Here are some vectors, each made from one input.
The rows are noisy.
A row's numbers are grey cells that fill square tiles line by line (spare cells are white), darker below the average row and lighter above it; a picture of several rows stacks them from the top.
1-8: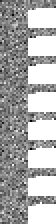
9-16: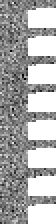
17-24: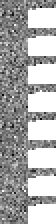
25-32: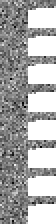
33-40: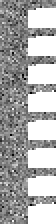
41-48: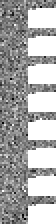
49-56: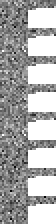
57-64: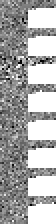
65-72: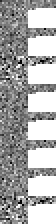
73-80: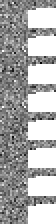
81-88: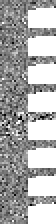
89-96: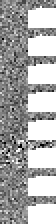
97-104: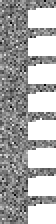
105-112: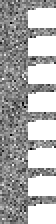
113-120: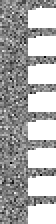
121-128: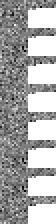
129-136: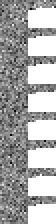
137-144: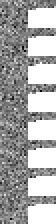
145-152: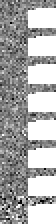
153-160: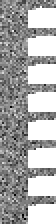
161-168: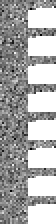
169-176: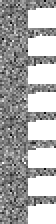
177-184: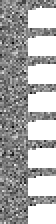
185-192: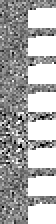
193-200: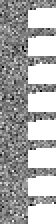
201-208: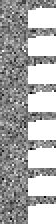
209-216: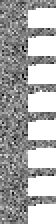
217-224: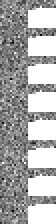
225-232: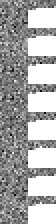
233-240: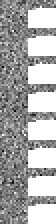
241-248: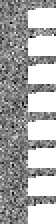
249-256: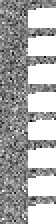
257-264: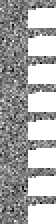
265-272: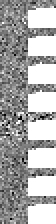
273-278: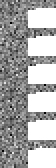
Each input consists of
either a point on an 8-point circle and a true/false value, or a fixed value.
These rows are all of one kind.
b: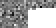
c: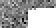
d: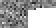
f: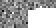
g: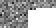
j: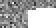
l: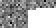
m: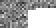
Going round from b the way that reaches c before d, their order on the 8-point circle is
b, m, c, f, g, d, j, l.
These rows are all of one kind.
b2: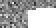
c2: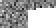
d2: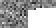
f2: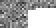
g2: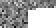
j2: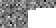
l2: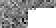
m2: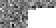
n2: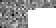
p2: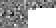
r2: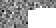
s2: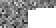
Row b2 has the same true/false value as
f2, n2 and r2.
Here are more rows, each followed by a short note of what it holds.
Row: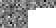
a point on an 8-point circle and a true/false value
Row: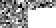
a fixed value
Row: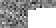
a point on an 8-point circle and a true/false value
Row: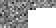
a point on an 8-point circle and a true/false value
